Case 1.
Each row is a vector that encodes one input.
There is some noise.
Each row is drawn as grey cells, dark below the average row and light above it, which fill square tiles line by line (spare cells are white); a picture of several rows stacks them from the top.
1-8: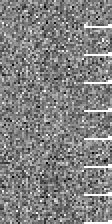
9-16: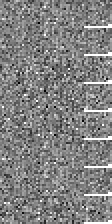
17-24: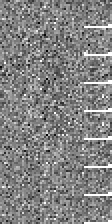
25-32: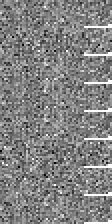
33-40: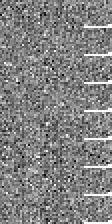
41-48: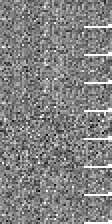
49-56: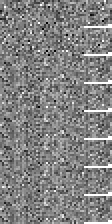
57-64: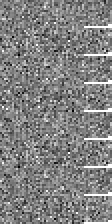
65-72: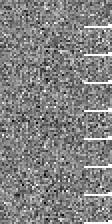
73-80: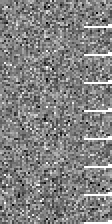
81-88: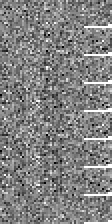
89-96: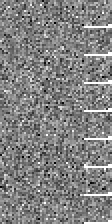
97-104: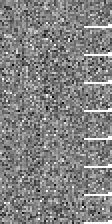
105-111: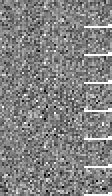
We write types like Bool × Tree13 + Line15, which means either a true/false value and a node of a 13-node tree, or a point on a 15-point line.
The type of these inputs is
Line11 + Line12 × Line12.
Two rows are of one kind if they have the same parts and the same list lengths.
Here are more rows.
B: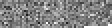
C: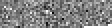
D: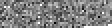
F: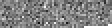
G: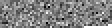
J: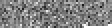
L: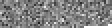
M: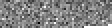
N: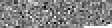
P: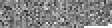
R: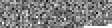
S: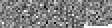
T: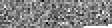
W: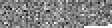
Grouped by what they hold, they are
B, F, L, M, P, W
C, D, G, J, N, R, S, T

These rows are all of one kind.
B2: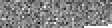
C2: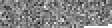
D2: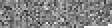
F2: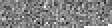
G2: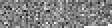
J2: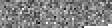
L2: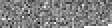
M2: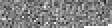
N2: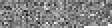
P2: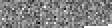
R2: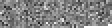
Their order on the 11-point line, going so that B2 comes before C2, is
J2, P2, B2, L2, M2, F2, C2, R2, D2, N2, G2.
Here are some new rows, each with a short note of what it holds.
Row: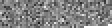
a point on an 11-point line
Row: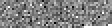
a point on each of two 12-point lines
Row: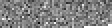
a point on an 11-point line
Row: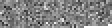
a point on an 11-point line
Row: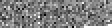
a point on each of two 12-point lines
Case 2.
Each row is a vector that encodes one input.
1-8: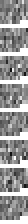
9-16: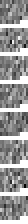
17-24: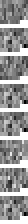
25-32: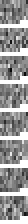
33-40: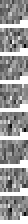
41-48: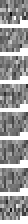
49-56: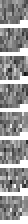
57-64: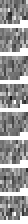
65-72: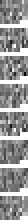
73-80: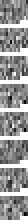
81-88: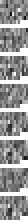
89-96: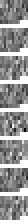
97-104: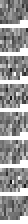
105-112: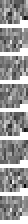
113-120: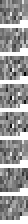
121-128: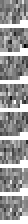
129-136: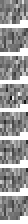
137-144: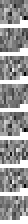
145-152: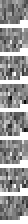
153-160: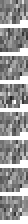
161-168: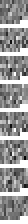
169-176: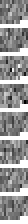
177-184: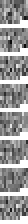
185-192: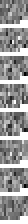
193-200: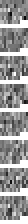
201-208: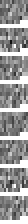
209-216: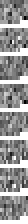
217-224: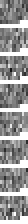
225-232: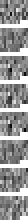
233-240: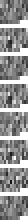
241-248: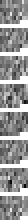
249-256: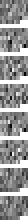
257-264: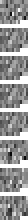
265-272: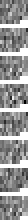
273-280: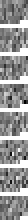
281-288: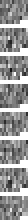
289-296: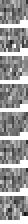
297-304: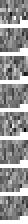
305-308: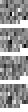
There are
2 kinds of row.
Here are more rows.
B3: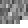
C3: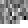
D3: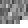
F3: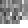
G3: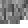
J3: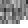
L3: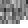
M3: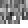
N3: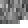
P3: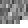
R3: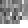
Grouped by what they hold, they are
B3, D3, F3, G3, J3, L3, N3, P3, R3
C3, M3

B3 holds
a point on a 6-point circle.
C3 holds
a point on each of two 3-point lines.
